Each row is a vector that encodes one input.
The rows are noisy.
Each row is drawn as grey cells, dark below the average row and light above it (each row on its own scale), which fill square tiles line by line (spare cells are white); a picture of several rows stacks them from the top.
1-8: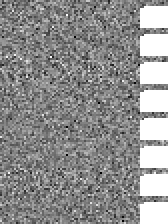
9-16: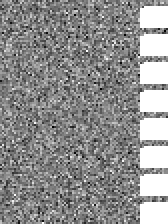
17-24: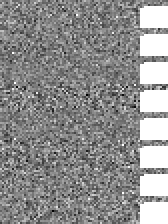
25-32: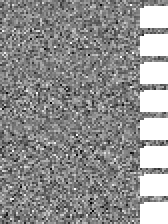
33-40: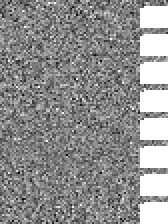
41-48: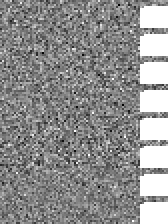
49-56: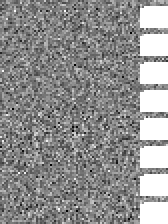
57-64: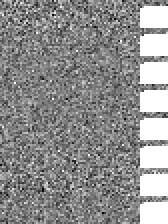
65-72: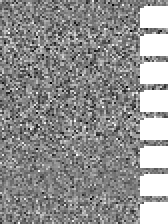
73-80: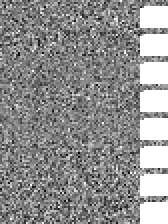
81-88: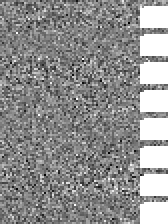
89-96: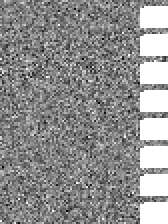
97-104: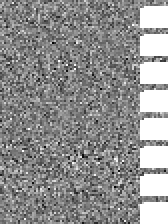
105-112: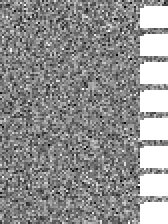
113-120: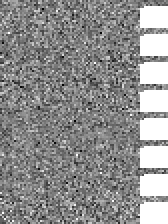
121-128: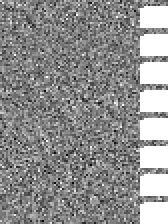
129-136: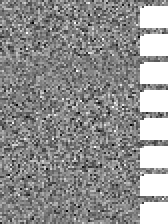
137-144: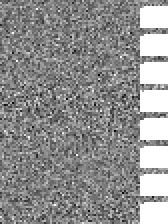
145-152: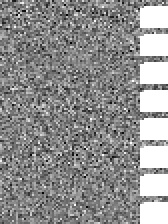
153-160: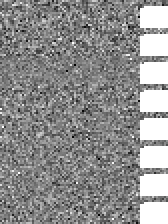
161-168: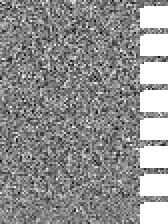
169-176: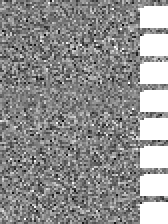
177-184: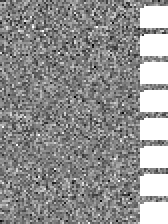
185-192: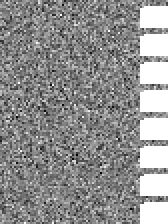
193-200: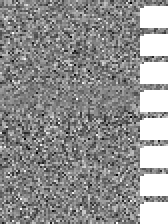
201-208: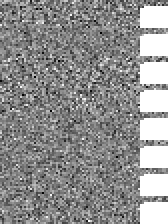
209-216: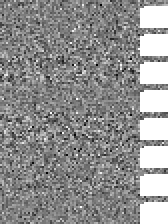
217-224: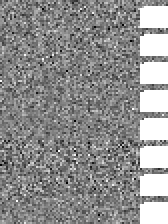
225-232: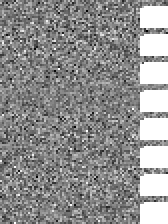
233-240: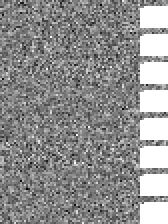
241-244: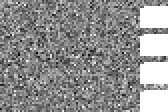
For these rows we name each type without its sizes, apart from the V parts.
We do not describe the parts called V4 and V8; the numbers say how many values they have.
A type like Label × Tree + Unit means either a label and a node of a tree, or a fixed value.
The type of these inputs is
Label × (Label + Tree × V8) × Line + V4.
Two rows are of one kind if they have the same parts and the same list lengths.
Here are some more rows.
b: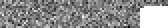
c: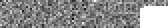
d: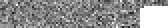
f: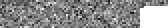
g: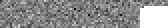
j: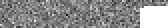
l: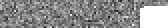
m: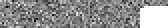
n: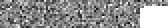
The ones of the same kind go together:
b, m
c, g, j, l, n
d, f

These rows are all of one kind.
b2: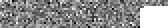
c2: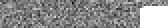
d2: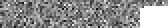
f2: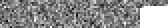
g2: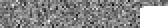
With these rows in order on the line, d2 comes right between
c2 and f2.
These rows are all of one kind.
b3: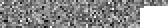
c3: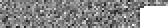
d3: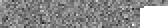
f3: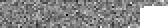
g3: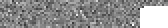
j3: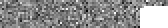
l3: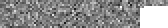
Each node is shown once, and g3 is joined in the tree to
d3 and f3.
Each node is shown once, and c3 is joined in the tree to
b3 and d3.
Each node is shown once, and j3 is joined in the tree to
l3.
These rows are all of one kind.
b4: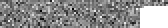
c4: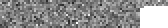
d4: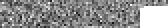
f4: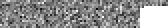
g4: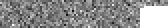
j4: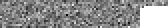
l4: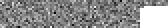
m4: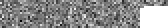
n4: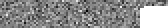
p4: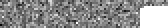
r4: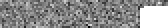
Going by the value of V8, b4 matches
g4 and p4.
